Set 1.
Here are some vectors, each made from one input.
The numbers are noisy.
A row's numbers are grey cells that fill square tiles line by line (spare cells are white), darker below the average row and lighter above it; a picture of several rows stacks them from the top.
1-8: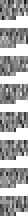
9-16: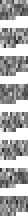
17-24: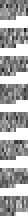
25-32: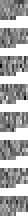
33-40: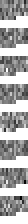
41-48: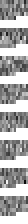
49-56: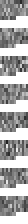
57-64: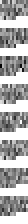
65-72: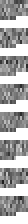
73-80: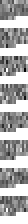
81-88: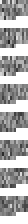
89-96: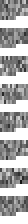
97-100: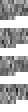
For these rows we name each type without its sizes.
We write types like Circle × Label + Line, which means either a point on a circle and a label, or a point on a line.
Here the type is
Label.
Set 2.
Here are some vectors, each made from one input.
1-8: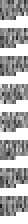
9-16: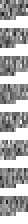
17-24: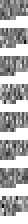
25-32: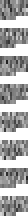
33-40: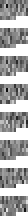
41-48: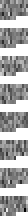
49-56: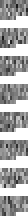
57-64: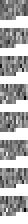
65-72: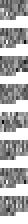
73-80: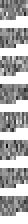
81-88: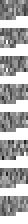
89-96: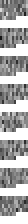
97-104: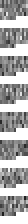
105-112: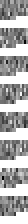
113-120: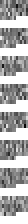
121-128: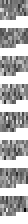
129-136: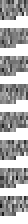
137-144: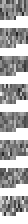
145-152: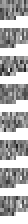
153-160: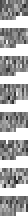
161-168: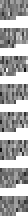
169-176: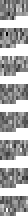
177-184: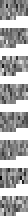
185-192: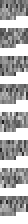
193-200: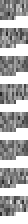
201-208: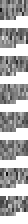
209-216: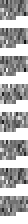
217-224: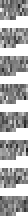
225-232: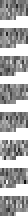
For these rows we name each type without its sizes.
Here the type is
Label.
